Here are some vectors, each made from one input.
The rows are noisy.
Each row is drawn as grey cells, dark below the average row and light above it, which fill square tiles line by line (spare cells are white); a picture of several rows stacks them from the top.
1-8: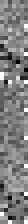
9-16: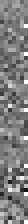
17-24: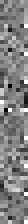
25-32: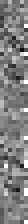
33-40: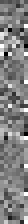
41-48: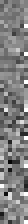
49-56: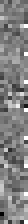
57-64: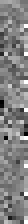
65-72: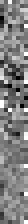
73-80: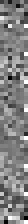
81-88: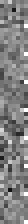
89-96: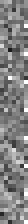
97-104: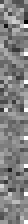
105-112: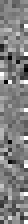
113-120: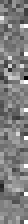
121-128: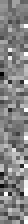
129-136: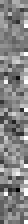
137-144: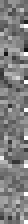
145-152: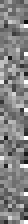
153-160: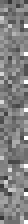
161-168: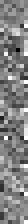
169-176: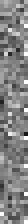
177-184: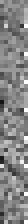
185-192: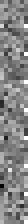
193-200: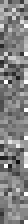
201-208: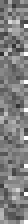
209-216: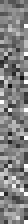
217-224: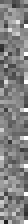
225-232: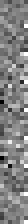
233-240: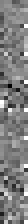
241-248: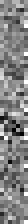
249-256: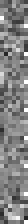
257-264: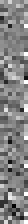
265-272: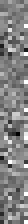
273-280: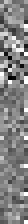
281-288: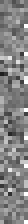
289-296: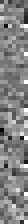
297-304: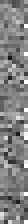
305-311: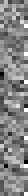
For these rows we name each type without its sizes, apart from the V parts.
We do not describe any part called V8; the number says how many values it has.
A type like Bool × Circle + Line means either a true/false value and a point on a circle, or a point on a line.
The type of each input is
List(Bool × V8).
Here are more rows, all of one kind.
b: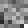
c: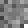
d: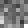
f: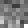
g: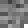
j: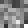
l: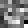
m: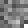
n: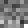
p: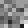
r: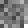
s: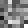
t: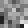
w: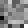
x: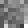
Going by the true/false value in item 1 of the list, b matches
g, l, t and x.
